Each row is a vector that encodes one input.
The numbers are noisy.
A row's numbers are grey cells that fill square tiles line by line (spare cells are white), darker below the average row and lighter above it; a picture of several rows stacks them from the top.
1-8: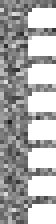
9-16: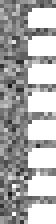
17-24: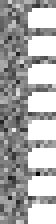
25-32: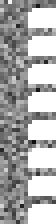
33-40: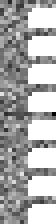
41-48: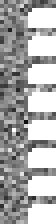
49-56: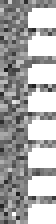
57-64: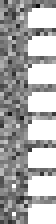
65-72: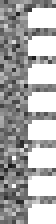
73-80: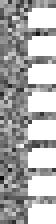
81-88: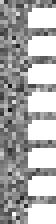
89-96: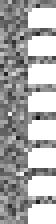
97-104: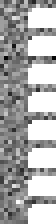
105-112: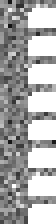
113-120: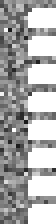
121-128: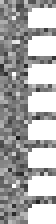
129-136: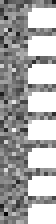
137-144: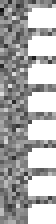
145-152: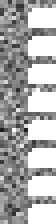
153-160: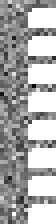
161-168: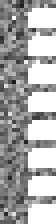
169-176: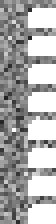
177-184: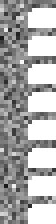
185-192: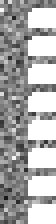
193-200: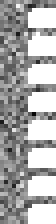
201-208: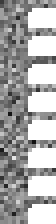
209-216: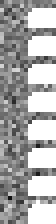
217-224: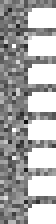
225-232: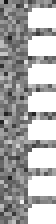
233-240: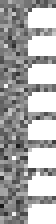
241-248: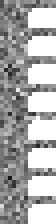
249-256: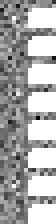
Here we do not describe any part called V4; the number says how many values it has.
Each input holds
one of 8 labels and a value of V4, together with either a point on a 6-point line, or three true/false values.
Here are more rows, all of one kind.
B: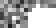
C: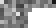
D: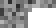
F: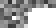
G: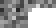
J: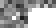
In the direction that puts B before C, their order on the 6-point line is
B, F, J, G, D, C.
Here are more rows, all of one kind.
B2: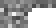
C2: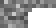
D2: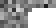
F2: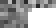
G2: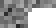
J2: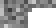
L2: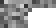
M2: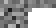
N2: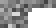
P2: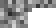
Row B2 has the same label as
C2, J2, M2 and N2.
